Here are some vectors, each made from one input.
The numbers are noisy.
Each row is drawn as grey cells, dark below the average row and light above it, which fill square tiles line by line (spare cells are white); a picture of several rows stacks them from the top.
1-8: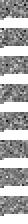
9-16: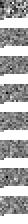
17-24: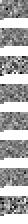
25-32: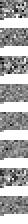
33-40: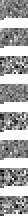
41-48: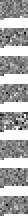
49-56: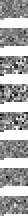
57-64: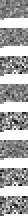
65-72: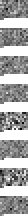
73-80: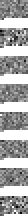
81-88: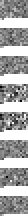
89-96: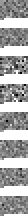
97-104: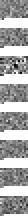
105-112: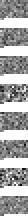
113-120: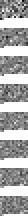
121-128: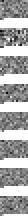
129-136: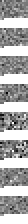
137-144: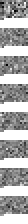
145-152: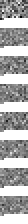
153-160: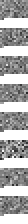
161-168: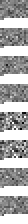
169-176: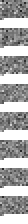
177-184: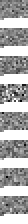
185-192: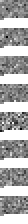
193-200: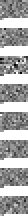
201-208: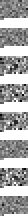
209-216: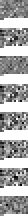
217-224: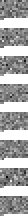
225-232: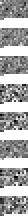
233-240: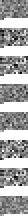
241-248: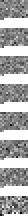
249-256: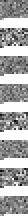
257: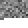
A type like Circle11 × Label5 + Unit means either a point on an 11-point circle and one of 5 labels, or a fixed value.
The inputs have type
Circle11 × (Circle11 + Line6) + Line8.
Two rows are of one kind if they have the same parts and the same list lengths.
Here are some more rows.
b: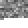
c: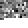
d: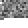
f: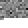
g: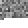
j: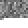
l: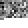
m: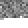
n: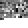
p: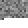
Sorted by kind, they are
b, f, g, p
c, l, n
d, j, m

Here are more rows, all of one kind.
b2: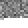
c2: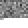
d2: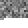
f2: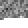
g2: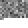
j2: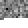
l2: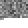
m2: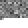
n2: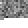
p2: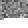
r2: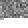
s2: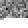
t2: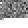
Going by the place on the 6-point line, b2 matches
g2 and s2.
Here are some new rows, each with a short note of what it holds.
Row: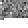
a point on an 11-point circle and a point on a 6-point line
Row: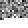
a point on an 8-point line
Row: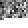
a point on an 8-point line
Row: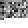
a point on an 8-point line
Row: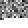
a point on an 8-point line
